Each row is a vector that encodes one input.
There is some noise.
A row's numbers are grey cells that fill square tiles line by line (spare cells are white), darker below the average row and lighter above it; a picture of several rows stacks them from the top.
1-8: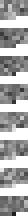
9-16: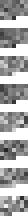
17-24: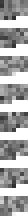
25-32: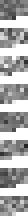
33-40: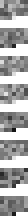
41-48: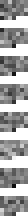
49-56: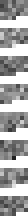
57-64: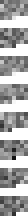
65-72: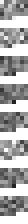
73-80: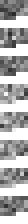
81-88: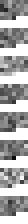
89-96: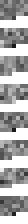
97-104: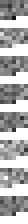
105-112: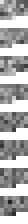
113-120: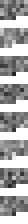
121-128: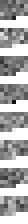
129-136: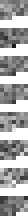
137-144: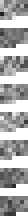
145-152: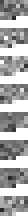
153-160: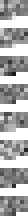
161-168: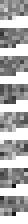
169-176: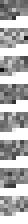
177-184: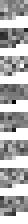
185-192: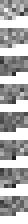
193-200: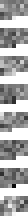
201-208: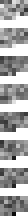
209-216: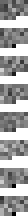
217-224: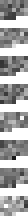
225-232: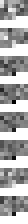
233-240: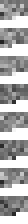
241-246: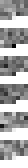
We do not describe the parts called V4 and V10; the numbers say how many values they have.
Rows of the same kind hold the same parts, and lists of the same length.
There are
2 kinds of row.
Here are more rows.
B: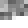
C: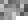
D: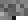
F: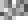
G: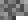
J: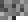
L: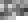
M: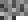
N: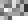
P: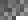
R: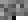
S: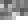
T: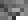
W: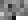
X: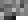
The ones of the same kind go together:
B, C, F, L, N, S
D, G, J, M, P, R, T, W, X

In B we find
a point on a 6-point line and a value of V4.
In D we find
a point on a 6-point line, a true/false value and a value of V10.
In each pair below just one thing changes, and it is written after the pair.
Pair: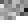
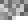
the value of V4
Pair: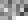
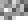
the value of V4
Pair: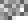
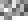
the value of V4
